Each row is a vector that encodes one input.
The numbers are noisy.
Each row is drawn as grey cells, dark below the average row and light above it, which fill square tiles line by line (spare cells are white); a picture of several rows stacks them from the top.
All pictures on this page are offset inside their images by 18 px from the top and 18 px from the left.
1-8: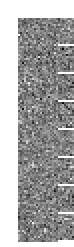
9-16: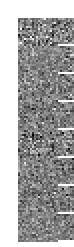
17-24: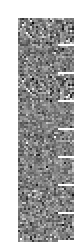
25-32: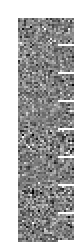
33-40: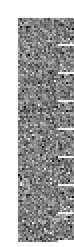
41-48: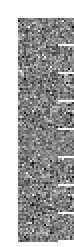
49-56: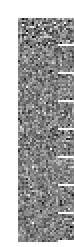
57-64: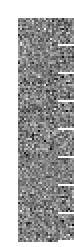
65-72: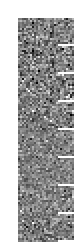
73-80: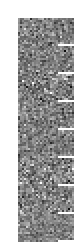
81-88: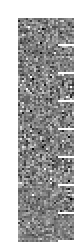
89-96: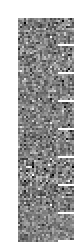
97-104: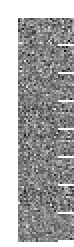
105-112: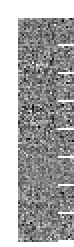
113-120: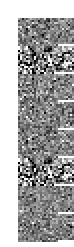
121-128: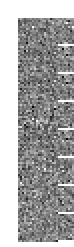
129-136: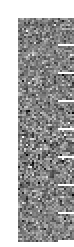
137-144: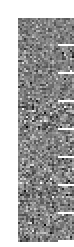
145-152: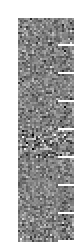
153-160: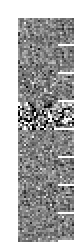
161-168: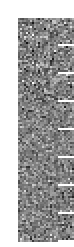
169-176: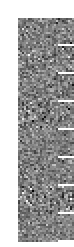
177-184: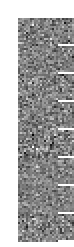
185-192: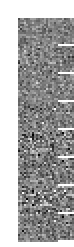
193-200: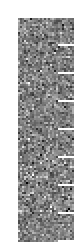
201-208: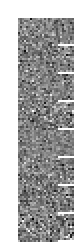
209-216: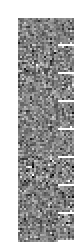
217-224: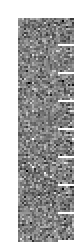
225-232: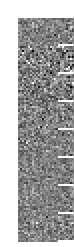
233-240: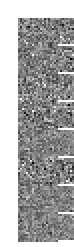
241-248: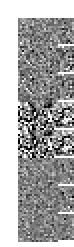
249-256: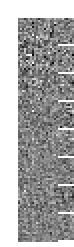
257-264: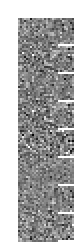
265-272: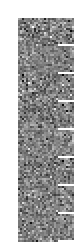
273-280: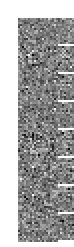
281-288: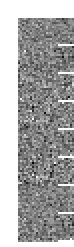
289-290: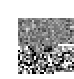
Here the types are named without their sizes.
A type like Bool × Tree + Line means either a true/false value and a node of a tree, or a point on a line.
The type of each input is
(Bool × Bool × Bool × Bool × Bool + Unit) × Tree + Unit.
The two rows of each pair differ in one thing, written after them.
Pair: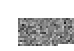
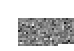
one of the five true/false values
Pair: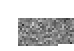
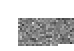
one of the five true/false values
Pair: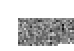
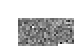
the node of the tree
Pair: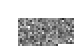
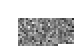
one of the five true/false values
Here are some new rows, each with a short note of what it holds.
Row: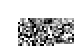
a fixed value
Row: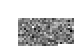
a node of a tree and five true/false values
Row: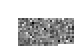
a node of a tree
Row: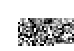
a fixed value
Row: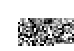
a fixed value
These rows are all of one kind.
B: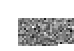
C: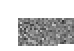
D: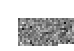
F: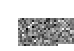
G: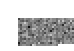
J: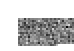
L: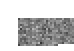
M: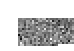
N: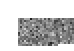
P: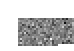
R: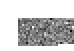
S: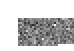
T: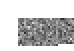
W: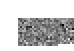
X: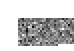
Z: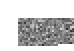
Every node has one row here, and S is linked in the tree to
C and J.
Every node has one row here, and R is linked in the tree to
B and Z.
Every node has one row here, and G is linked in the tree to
L and N.
